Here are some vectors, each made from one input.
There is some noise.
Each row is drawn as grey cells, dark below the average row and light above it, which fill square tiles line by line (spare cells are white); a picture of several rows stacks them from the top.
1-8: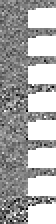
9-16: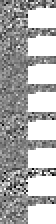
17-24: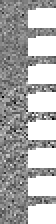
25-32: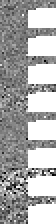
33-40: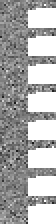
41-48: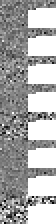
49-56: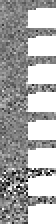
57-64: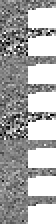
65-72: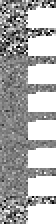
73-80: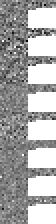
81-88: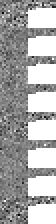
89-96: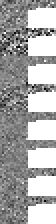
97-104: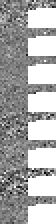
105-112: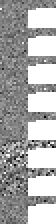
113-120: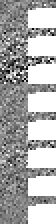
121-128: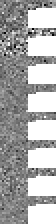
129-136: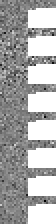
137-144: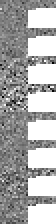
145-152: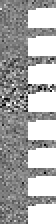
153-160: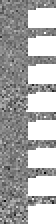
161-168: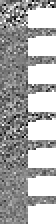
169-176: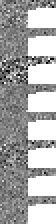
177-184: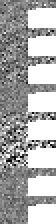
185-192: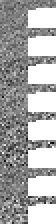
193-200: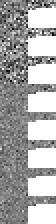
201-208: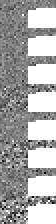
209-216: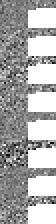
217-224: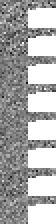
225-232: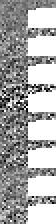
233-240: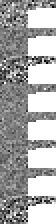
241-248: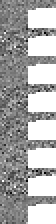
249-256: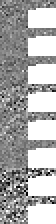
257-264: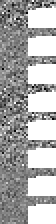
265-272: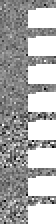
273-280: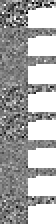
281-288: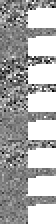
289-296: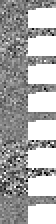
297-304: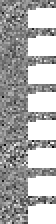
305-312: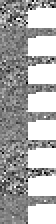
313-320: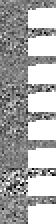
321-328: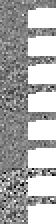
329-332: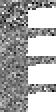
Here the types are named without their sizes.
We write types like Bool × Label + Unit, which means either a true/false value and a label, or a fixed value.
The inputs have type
Circle × (Circle + Tree) + Unit.
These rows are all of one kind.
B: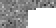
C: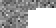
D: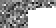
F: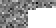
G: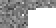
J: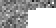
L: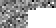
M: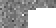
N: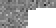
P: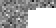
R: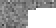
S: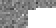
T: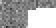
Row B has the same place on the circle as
C, J, L and P.
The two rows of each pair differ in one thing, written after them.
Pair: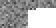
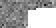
the place on the circle
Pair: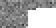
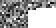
the place on the circle
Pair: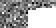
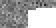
the node of the tree
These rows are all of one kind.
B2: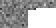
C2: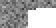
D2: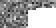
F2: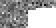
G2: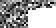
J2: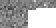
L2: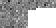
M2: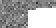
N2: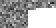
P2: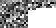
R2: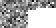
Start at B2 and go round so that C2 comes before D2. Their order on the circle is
B2, J2, N2, C2, D2, F2, R2, L2, M2, G2, P2.
